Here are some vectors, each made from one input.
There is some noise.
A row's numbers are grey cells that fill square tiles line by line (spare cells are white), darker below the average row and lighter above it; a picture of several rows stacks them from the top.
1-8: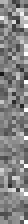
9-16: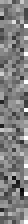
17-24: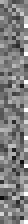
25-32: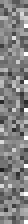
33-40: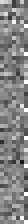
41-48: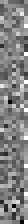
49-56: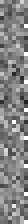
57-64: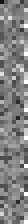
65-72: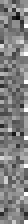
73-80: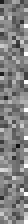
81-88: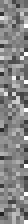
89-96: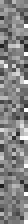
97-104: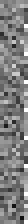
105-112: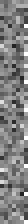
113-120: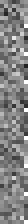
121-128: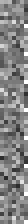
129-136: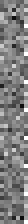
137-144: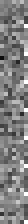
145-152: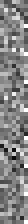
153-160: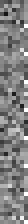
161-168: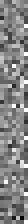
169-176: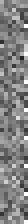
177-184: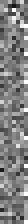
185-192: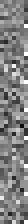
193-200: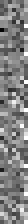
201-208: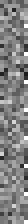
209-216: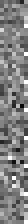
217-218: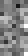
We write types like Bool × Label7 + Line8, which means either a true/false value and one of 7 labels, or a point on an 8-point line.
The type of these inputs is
Label5 × (Tree9 + Unit) + (Label8 + Line5) × Line5.
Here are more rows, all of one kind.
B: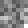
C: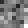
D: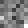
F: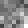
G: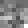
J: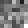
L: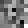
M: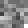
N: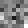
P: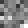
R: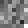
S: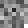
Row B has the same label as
F and L.
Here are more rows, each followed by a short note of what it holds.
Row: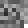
a point on each of two 5-point lines
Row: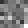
a point on each of two 5-point lines
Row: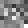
one of 5 labels and a node of a 9-node tree
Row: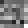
a point on each of two 5-point lines
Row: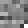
one of 5 labels
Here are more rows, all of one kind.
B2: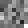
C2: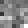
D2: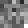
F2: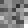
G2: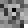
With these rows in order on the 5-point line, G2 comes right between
C2 and D2.
